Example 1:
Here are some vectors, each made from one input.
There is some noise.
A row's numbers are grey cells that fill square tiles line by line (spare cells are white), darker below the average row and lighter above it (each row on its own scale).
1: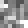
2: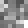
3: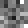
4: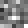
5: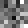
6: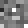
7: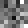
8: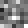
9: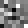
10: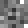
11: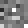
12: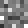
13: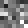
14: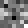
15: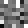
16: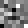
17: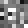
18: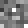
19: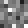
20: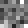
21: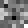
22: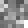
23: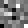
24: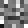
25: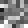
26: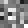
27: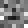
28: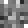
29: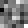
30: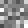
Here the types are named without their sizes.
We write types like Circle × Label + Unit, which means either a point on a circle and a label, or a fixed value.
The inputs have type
Bool × Bool × Bool + Unit.
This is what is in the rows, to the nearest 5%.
About 15% of them hold a fixed value. The rest hold three true/false values.
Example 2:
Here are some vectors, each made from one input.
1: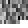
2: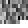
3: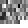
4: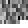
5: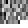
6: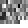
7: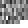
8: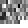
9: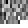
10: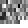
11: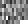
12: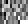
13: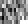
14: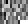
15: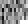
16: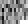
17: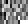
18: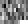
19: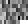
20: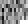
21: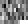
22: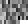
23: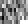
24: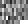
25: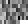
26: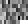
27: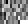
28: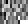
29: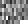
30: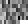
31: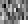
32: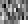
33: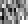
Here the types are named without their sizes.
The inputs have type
Line.
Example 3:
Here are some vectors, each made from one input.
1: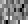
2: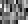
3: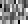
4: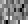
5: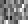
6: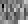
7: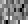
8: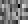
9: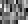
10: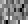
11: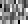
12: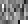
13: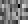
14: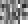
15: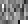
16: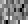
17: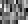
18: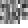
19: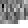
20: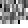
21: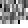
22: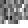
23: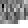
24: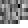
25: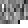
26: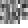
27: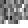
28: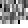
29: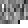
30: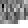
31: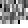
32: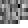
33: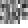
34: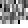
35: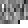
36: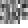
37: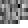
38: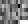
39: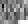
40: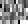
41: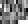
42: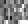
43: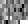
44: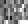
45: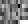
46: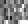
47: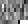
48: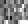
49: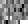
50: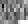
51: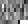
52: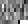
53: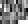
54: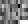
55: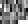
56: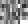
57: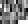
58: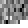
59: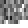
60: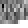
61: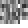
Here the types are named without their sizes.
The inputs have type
Bool × Bool × Bool.
